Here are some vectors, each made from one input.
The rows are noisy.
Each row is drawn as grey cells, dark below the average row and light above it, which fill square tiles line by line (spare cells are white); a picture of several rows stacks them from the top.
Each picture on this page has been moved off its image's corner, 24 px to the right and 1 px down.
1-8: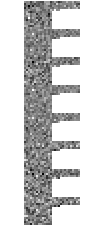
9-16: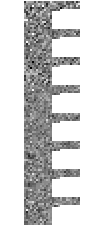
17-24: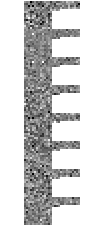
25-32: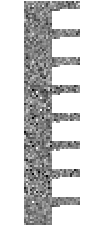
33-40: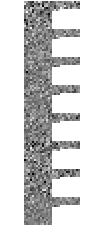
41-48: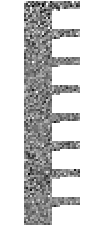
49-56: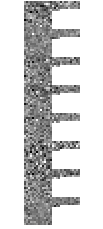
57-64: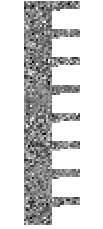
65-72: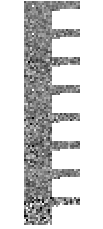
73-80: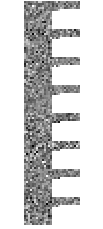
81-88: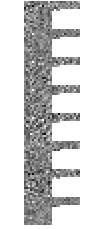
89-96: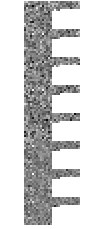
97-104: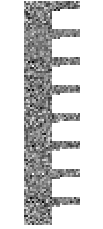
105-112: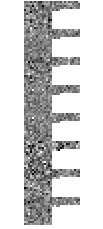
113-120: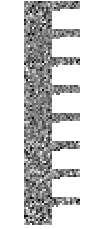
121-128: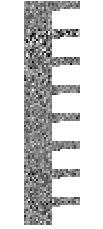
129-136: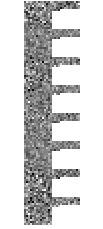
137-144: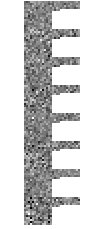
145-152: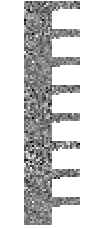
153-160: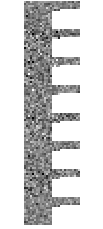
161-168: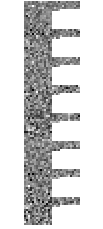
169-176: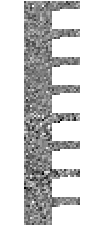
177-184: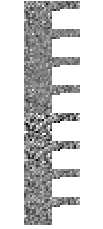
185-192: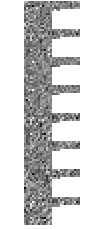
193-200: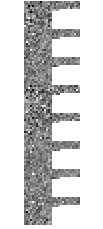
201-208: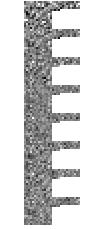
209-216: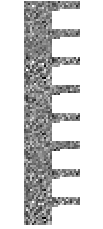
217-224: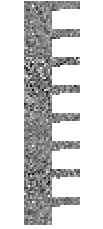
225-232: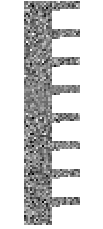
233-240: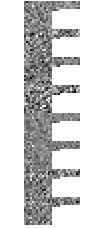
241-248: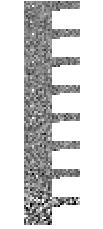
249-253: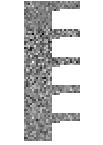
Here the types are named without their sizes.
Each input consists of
a label, together with either two labels, or a point on a line.
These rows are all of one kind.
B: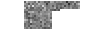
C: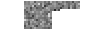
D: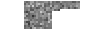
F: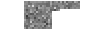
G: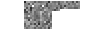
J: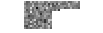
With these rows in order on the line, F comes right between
B and C.
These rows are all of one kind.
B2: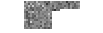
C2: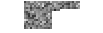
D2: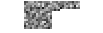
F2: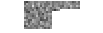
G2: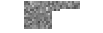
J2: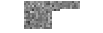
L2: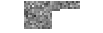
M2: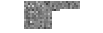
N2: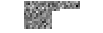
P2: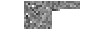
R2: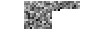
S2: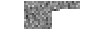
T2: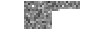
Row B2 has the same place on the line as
M2, P2 and S2.
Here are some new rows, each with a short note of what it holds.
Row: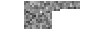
a label and a point on a line
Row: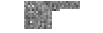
a label and a point on a line
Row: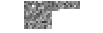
a label and a point on a line
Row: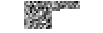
three labels
